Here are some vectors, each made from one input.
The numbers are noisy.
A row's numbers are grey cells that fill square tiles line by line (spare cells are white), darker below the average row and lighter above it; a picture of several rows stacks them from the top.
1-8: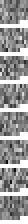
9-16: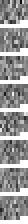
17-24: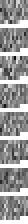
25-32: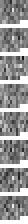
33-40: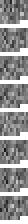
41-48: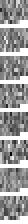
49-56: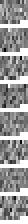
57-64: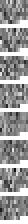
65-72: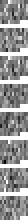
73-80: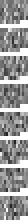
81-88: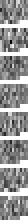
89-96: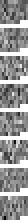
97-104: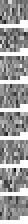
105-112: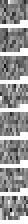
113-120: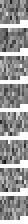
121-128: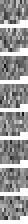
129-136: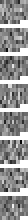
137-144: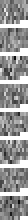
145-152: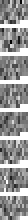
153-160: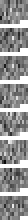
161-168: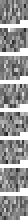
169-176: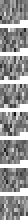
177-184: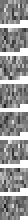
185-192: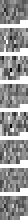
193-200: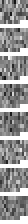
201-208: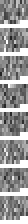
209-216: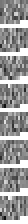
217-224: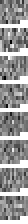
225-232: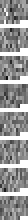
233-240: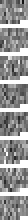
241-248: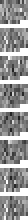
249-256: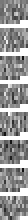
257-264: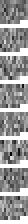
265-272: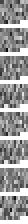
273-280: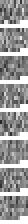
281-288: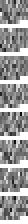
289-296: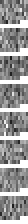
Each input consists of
either a point on a 10-point line, or three true/false values, or a list of up to three points on an 11-point line.
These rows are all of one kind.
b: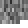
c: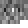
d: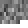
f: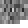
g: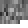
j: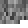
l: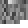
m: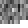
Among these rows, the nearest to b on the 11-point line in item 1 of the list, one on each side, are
f and m.
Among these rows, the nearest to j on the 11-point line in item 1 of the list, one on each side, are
g and l.
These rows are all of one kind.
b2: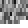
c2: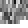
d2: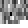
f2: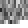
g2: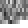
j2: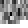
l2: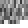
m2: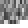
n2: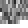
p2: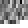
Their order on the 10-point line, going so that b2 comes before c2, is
j2, d2, b2, c2, n2, g2, f2, l2, m2, p2.
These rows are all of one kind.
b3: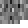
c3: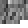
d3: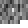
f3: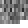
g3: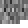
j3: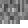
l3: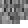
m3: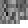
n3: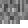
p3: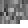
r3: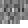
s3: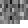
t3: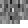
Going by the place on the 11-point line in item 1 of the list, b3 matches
l3 and t3.
